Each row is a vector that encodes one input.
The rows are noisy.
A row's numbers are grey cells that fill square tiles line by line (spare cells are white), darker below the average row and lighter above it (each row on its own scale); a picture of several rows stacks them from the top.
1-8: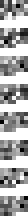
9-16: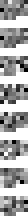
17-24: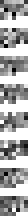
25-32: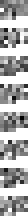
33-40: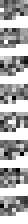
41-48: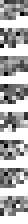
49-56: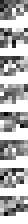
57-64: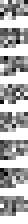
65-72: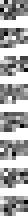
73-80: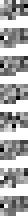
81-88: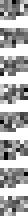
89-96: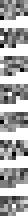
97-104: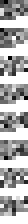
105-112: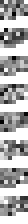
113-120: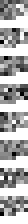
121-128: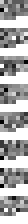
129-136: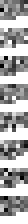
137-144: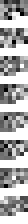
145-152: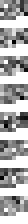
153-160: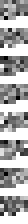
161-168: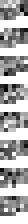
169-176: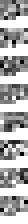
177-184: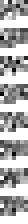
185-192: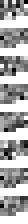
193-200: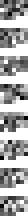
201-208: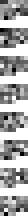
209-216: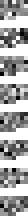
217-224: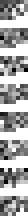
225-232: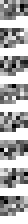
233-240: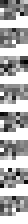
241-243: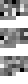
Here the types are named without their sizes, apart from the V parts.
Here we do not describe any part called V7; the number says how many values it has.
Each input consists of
a value of V7, together with either a label, or four true/false values.
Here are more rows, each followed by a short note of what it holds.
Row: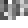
a label and a value of V7
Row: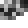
four true/false values and a value of V7
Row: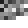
a label and a value of V7
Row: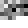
four true/false values and a value of V7
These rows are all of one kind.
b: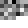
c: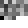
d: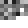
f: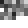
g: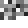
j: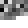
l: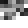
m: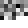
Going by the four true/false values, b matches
d and j.
